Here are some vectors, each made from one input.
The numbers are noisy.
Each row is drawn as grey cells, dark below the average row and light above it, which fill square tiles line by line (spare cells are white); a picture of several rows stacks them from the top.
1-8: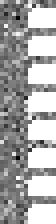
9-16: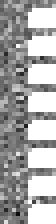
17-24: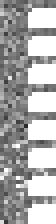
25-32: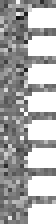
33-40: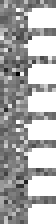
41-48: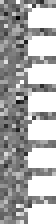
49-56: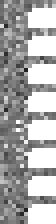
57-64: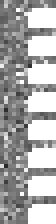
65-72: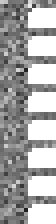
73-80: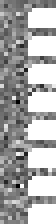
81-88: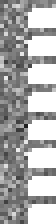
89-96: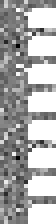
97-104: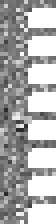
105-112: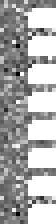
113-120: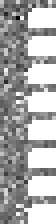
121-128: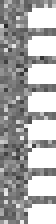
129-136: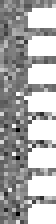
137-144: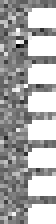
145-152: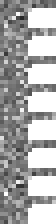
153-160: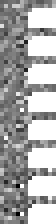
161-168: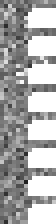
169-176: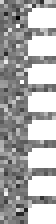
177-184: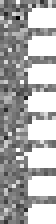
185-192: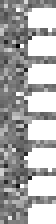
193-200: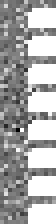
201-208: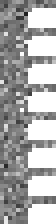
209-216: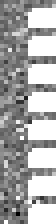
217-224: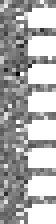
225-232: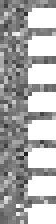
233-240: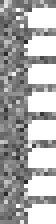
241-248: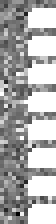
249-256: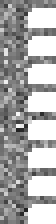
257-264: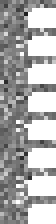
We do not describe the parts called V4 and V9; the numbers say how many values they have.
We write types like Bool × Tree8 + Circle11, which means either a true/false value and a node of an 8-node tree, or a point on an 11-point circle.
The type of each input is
Bool × (Circle10 × V9 + Label10) + V4.
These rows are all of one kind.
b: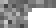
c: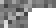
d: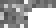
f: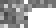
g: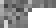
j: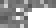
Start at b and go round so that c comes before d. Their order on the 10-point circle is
b, c, g, f, d, j.
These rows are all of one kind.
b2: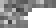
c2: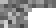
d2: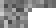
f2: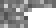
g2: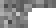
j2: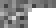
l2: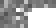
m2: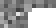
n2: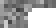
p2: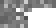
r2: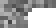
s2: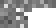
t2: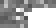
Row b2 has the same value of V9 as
c2, n2 and r2.
